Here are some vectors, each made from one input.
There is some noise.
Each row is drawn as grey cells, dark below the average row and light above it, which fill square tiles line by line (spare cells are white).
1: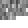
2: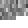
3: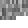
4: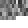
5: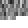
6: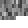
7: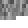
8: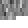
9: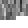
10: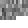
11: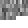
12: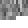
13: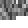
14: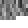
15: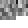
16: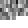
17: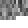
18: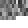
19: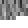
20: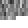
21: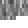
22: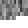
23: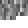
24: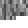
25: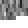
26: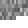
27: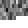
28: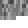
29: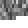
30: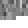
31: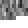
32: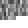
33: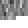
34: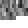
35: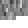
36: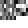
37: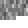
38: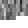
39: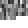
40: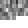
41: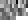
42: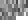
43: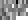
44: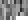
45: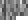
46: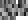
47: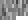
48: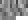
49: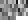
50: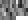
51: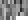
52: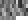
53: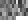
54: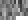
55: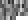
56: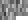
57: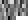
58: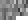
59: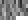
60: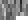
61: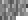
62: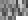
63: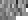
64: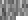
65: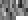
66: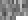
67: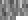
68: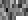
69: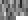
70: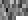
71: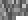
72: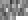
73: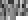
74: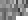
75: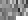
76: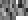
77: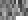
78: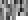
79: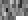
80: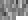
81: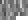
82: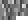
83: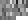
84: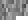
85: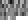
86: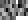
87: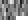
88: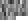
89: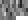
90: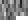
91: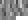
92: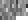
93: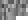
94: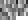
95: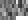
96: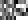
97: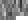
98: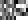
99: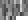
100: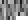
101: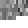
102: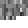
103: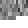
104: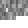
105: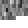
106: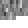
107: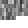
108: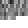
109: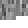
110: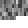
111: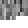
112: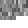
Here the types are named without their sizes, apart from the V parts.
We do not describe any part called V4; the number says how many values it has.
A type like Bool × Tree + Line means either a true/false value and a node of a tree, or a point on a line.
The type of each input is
List(Bool × V4).
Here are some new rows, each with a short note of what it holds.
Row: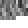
a list of one item
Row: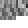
a list of two items
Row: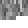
a list of two items
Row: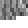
a list of two items
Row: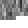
a list of one item
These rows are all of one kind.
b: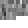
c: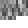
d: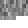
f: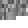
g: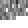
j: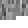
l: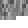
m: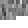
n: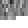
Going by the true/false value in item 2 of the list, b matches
c, j and m.
